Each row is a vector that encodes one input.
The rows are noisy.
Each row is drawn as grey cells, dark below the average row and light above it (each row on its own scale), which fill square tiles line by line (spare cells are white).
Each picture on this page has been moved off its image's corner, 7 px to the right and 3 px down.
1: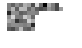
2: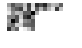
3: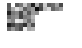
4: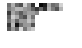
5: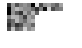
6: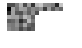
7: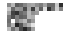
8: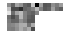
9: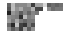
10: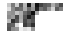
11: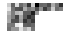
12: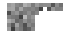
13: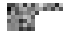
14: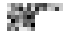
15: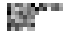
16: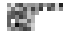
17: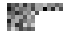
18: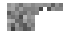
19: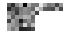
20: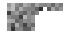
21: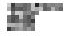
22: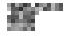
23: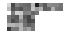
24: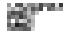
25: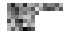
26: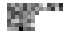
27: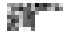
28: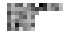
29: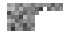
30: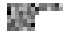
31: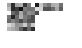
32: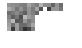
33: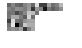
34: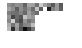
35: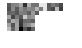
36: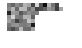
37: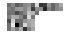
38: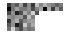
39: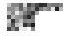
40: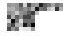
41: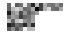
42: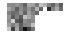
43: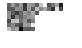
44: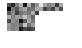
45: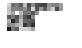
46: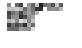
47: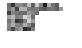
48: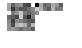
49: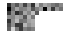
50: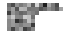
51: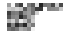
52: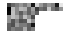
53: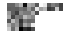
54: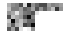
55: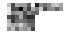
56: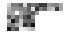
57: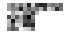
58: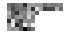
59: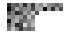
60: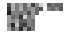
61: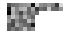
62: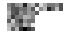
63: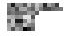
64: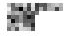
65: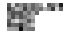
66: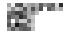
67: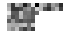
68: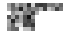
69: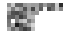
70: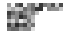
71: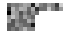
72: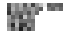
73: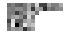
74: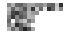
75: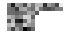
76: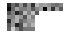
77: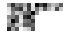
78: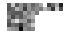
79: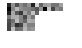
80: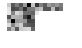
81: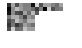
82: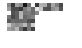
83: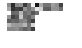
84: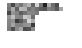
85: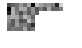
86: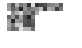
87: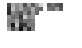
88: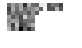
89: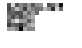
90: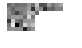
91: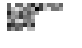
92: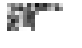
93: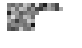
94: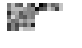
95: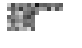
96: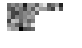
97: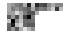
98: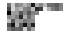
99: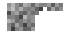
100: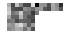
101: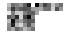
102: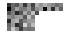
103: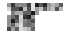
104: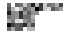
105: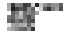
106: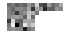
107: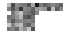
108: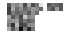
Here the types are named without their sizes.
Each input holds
either a label, or three true/false values.
